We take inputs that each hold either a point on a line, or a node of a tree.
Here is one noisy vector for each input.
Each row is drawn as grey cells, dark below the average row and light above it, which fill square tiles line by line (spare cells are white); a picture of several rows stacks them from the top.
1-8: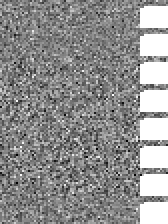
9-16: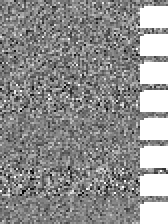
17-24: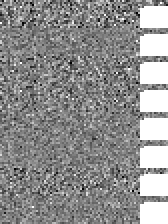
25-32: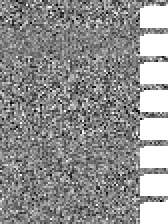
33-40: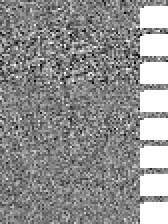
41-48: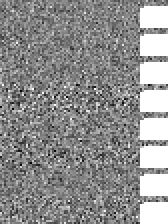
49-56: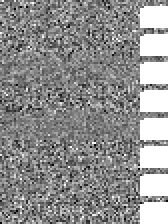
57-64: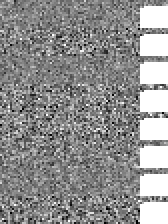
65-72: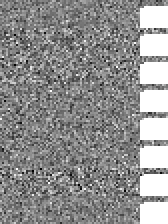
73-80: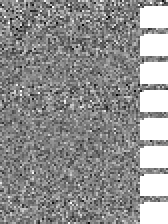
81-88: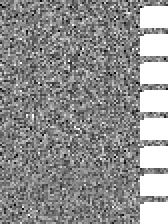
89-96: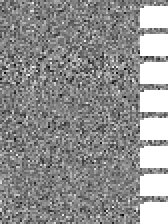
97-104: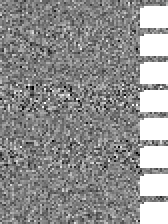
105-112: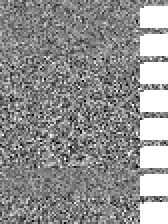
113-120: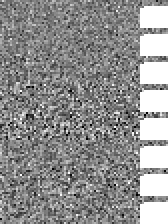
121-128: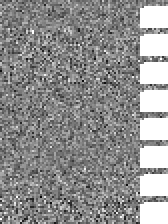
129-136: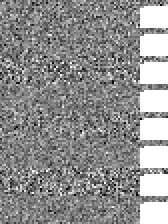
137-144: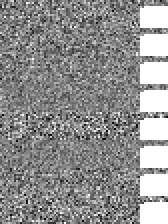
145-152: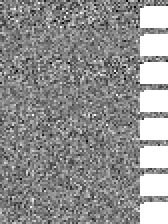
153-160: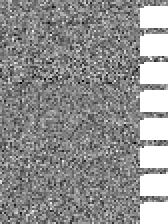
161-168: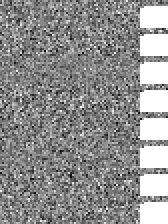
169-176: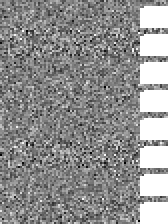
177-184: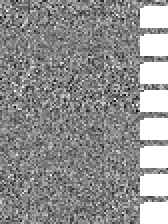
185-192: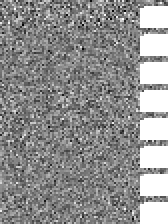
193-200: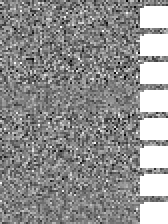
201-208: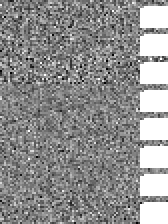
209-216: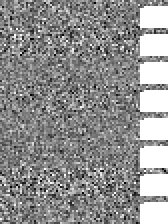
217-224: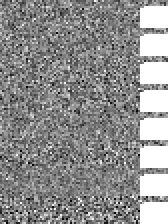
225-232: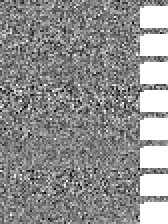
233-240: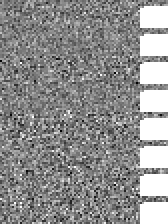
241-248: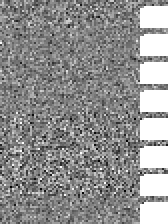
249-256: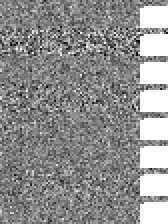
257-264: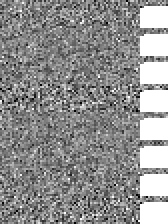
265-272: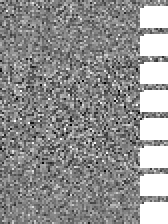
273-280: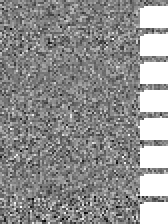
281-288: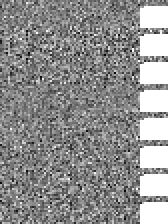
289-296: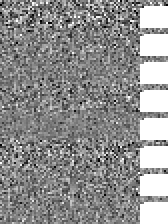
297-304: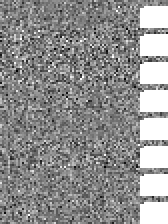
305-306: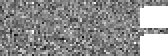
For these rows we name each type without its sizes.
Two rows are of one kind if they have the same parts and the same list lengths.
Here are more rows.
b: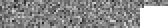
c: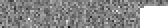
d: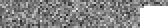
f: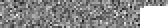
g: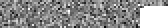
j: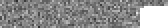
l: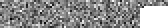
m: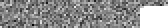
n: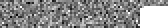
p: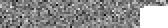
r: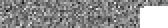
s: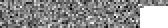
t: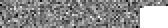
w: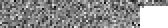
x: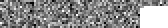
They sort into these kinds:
b, c, d, f, j, m, p, r, w
g, l, n, s, t, x

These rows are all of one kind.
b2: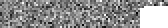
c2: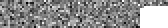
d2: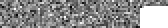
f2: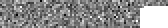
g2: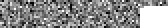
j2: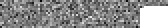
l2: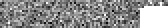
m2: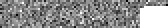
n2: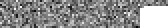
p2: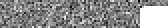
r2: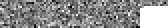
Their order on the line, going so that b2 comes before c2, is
l2, b2, c2, g2, r2, n2, f2, j2, d2, p2, m2.
